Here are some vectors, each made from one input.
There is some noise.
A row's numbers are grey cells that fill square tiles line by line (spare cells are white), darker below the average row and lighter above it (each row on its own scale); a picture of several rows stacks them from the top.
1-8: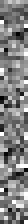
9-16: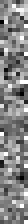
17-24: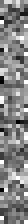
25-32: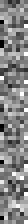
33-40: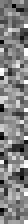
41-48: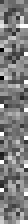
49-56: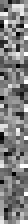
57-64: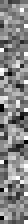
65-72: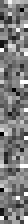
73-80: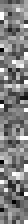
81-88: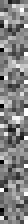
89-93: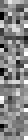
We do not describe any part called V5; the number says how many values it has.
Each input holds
one of 6 labels, together with either a fixed value, or a true/false value and a value of V5.
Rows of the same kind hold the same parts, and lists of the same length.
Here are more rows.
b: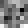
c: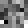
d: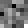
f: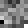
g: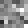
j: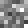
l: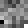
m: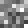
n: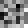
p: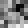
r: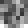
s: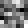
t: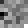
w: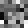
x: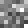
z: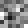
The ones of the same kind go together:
b, c, d, n, p, r, s, t, w
f, g, j, l, m, x, z

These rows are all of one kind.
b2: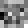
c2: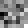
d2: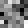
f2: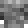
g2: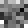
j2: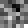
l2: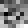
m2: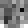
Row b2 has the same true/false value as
f2 and m2.
